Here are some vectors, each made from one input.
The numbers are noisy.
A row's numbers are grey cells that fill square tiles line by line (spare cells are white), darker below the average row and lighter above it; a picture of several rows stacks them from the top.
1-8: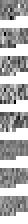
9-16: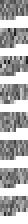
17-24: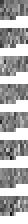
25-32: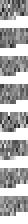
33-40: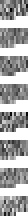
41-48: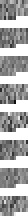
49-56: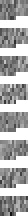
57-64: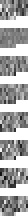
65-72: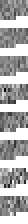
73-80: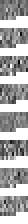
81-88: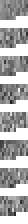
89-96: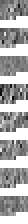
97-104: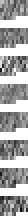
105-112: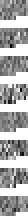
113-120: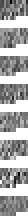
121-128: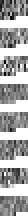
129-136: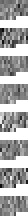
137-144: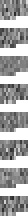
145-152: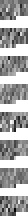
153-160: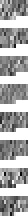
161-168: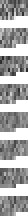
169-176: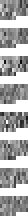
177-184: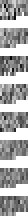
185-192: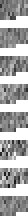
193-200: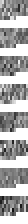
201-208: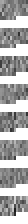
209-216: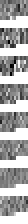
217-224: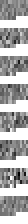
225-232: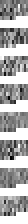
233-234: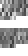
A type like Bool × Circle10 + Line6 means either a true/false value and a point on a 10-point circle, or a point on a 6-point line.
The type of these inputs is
(Bool × Bool × Bool + Unit) × (Line8 + Line11).
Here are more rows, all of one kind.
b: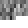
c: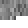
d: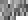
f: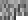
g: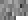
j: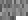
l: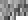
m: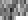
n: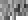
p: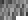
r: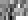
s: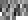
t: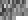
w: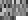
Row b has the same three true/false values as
d, g, l and n.
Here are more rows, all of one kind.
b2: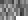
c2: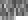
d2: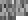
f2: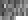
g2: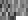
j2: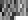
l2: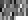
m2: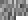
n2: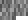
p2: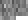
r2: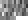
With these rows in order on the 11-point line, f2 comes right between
d2 and p2.
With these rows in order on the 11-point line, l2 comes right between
b2 and n2.
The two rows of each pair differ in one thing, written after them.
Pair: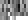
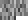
one of the three true/false values
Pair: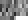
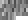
one of the three true/false values
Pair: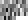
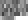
the place on the 8-point line
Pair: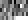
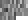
one of the three true/false values
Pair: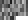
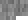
one of the three true/false values
